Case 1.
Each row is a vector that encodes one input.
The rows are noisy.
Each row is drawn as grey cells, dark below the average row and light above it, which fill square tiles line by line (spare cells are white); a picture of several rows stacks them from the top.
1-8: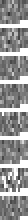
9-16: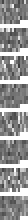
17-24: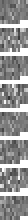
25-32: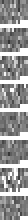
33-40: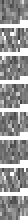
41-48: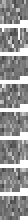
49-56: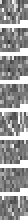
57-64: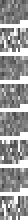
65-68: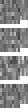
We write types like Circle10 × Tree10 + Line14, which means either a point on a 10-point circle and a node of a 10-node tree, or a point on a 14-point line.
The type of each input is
Line9.
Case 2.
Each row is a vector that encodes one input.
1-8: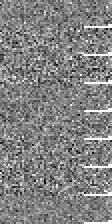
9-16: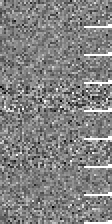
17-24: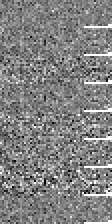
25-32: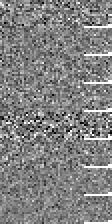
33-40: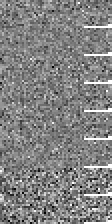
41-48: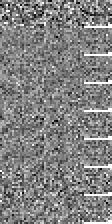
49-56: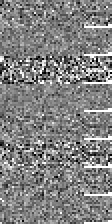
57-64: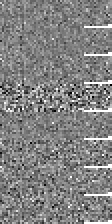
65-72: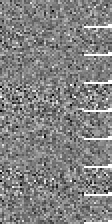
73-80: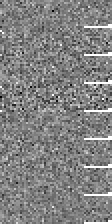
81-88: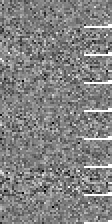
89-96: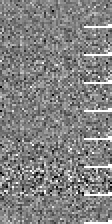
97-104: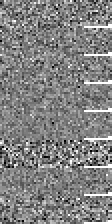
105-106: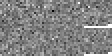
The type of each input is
Circle16 + Unit.
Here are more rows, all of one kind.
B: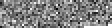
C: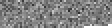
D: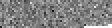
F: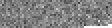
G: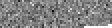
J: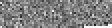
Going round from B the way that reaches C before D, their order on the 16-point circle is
B, J, C, F, D, G.
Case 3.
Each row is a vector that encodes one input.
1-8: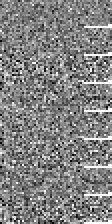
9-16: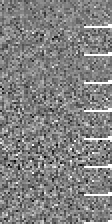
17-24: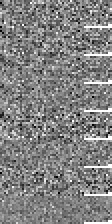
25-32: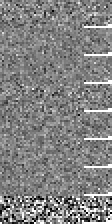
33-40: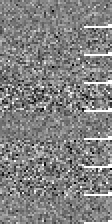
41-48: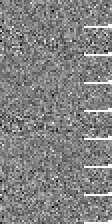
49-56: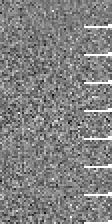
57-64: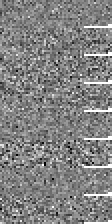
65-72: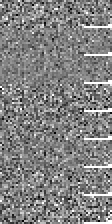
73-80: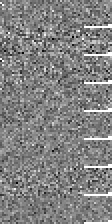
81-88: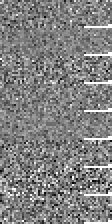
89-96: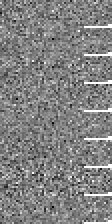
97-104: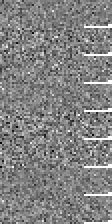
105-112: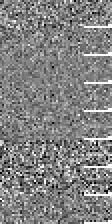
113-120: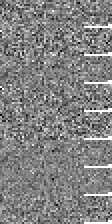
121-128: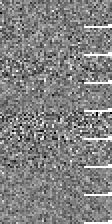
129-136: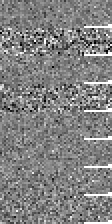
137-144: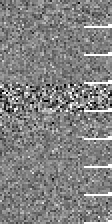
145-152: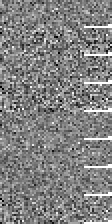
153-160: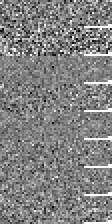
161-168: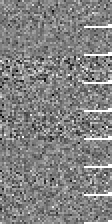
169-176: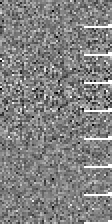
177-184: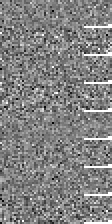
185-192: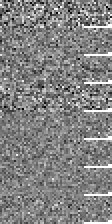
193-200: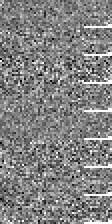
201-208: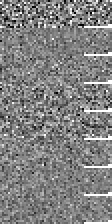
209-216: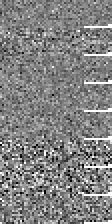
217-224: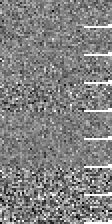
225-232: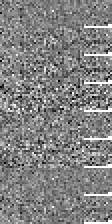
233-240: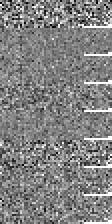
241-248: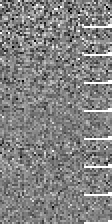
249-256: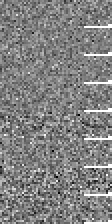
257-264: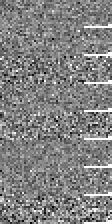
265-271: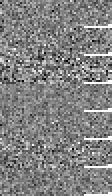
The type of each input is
Circle8 + Unit.
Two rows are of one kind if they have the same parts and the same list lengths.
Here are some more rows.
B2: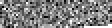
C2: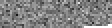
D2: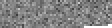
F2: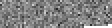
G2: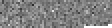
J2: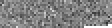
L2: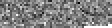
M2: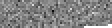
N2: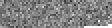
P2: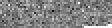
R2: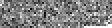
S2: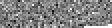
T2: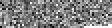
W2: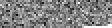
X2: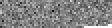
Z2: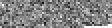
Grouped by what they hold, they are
B2
C2, D2, F2, G2, J2, L2, M2, N2, P2, R2, S2, T2, W2, X2, Z2

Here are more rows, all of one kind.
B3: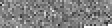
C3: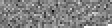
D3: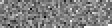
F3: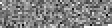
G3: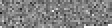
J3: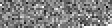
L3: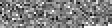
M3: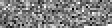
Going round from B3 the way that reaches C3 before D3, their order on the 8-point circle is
B3, F3, M3, C3, D3, J3, L3, G3.
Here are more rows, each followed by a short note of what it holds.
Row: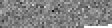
a point on an 8-point circle
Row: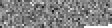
a point on an 8-point circle
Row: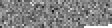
a point on an 8-point circle
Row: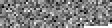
a fixed value
